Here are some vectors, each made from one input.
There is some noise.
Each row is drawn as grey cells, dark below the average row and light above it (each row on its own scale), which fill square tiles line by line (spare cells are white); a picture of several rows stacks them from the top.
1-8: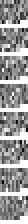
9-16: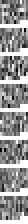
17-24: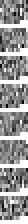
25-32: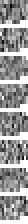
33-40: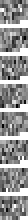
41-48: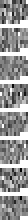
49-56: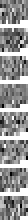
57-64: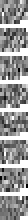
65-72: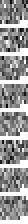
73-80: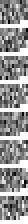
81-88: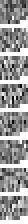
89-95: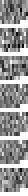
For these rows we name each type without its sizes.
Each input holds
a point on a line, together with either a point on a circle, or a label.
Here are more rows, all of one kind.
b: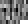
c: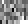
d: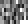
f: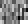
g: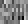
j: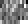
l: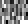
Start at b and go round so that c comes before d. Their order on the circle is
b, l, c, f, j, g, d.
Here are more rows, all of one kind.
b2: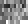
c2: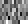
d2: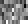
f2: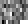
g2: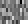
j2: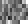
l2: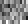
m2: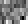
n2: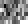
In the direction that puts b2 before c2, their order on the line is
g2, f2, d2, l2, b2, m2, n2, j2, c2.
